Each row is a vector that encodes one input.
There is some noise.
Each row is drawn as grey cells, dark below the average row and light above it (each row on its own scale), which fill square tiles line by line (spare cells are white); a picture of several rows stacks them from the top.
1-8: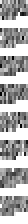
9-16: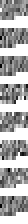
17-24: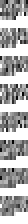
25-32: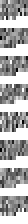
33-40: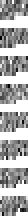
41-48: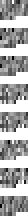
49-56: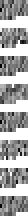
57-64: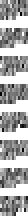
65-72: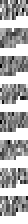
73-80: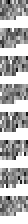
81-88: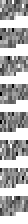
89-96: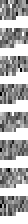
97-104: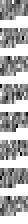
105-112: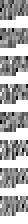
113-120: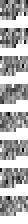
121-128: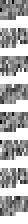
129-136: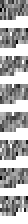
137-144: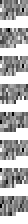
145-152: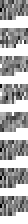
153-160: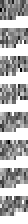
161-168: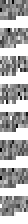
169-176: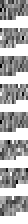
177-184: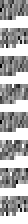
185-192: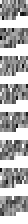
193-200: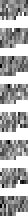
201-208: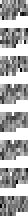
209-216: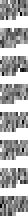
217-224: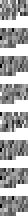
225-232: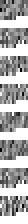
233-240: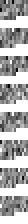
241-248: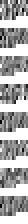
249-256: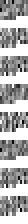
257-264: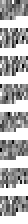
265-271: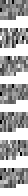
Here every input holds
either a point on a 10-point line, or a point on a 19-point line.
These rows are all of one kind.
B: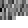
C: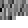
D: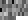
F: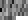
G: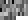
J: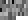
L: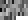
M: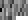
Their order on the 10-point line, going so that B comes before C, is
B, C, M, F, D, J, G, L.
